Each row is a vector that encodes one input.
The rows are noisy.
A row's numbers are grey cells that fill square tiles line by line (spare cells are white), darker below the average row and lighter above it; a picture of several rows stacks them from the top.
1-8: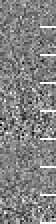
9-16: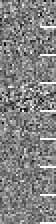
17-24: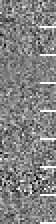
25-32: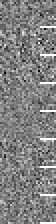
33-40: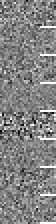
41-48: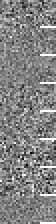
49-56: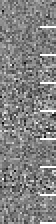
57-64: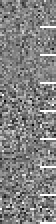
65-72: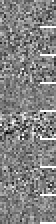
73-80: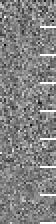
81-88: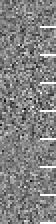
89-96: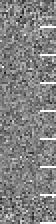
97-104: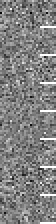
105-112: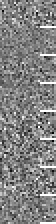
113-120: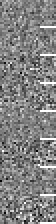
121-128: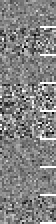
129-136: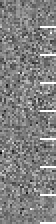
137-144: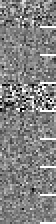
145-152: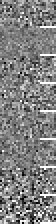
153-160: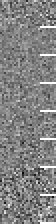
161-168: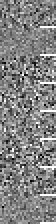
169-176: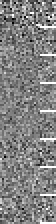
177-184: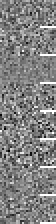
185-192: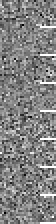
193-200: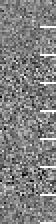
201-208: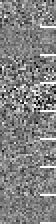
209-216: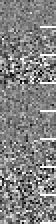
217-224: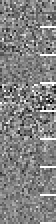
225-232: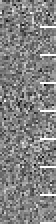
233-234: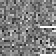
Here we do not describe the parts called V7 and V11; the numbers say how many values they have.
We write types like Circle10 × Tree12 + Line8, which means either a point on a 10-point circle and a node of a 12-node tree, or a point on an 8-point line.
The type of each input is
(Circle10 + V11) × (Line10 + V7).
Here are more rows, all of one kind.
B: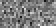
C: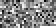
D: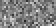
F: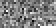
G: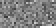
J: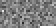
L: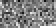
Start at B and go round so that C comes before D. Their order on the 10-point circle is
B, J, C, L, D, F, G.
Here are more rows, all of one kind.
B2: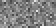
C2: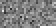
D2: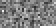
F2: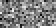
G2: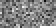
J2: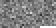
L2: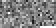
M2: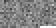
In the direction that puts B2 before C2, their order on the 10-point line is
L2, F2, B2, C2, D2, G2, J2, M2.
